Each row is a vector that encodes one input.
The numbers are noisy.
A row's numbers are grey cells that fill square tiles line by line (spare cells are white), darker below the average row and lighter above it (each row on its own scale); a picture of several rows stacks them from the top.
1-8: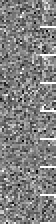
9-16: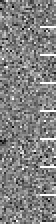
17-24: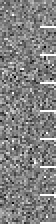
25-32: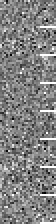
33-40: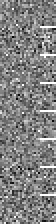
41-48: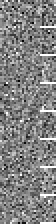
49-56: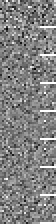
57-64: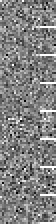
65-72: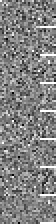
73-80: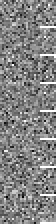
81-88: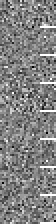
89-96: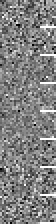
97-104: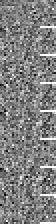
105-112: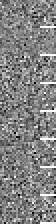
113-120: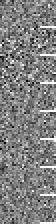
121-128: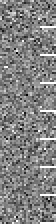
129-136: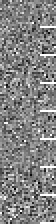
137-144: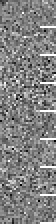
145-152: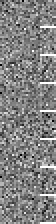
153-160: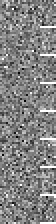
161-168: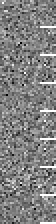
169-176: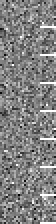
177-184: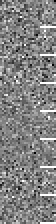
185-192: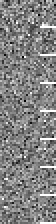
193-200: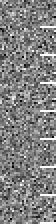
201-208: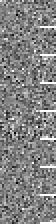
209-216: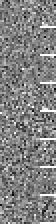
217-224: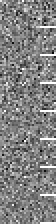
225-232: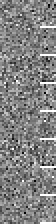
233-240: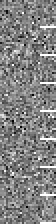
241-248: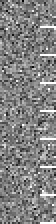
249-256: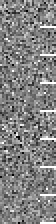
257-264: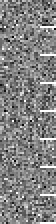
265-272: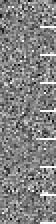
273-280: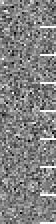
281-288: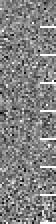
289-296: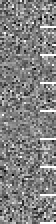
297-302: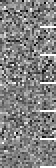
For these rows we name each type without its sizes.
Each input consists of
a point on a line, together with either a fixed value, or a node of a tree.
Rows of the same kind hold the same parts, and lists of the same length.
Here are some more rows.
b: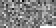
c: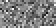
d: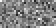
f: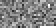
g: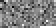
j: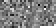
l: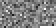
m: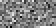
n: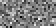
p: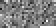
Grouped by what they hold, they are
b, f
c, d, g, j, l, m, n, p

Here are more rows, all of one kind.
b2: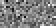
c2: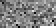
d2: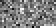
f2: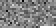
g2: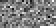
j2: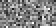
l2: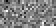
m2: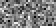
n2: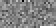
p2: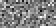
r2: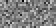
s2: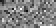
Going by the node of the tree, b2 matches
g2 and p2.
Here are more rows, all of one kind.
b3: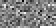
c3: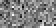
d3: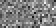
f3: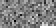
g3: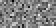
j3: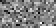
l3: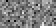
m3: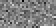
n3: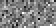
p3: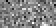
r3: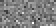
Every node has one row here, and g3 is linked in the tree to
d3.
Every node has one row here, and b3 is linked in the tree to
n3.
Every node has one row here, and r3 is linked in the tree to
d3, n3 and p3.
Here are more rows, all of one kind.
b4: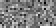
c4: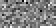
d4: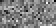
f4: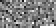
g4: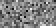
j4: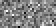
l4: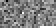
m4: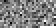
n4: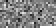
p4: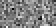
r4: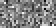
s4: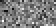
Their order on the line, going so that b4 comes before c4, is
g4, j4, r4, l4, b4, c4, m4, f4, s4, d4, n4, p4.
